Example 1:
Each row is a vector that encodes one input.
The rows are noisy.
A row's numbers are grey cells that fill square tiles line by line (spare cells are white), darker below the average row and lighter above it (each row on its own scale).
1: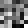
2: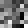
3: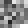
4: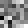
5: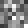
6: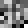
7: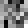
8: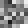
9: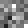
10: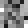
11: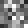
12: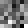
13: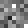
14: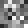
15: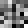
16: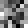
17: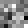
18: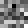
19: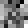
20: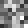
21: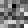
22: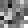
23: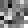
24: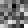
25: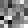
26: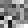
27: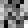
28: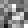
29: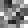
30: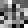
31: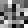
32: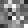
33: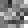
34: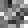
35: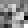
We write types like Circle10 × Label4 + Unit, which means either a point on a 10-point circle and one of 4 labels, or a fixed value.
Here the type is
Tree7.
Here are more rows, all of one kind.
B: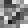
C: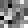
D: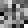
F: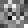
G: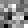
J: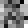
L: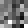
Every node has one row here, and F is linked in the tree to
G.
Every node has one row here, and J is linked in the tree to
B, G and L.
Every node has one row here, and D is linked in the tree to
L.
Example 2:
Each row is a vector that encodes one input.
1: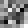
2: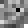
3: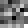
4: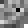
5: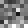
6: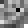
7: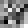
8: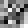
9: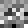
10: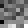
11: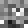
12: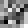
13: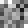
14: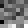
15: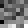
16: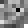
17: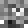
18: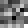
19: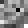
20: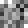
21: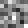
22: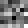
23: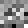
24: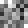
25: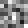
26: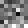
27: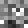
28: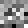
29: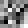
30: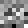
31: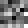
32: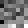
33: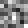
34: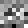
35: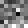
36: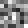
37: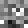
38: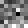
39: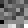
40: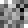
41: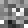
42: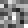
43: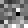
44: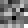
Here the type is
Line9.
